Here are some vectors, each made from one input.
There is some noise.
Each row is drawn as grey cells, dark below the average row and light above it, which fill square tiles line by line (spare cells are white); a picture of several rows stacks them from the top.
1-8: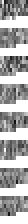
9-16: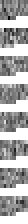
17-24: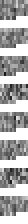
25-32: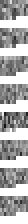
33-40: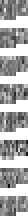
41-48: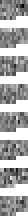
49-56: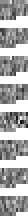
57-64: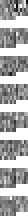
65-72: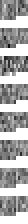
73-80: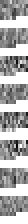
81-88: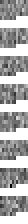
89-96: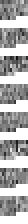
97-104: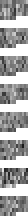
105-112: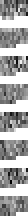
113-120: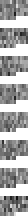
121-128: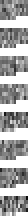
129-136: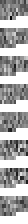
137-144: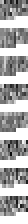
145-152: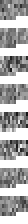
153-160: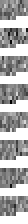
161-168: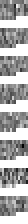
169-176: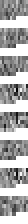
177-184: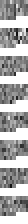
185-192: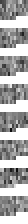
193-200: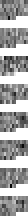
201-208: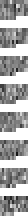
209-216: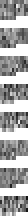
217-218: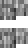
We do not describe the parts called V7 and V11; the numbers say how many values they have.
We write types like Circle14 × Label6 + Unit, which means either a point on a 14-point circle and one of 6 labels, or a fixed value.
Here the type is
Bool × Line5 + (Line8 + V11) × V7.
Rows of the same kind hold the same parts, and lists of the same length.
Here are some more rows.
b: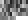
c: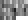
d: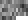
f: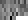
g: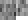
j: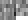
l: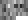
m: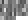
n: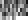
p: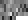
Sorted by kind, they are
b, n
c, g, j, m
d, f, l, p

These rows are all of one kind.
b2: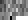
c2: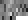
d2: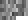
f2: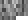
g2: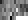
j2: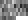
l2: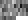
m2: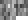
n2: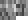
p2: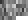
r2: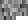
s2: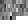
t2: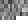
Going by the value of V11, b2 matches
c2, g2, p2 and s2.
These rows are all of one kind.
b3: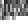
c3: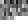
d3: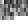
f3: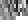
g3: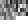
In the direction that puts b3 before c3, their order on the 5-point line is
b3, d3, c3, g3, f3.
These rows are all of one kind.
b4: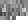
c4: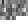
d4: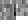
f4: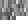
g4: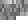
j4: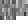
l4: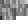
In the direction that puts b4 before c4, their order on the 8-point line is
l4, j4, d4, g4, b4, f4, c4.
